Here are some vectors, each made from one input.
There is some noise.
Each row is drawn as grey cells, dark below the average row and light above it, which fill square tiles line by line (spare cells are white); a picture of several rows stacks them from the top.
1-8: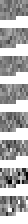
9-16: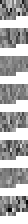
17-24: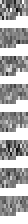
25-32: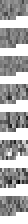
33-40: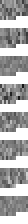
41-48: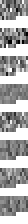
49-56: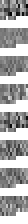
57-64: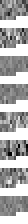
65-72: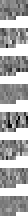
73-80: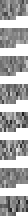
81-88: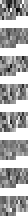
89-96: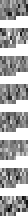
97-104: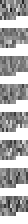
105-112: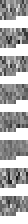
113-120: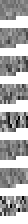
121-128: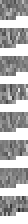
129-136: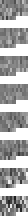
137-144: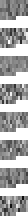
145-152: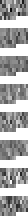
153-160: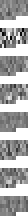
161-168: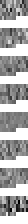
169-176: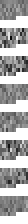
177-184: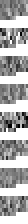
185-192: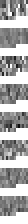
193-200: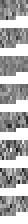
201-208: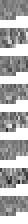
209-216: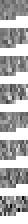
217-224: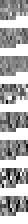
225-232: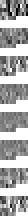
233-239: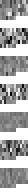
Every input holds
a point on a 12-point line.
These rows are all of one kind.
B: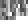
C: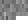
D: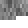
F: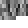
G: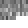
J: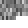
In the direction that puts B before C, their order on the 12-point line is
D, B, F, C, J, G.
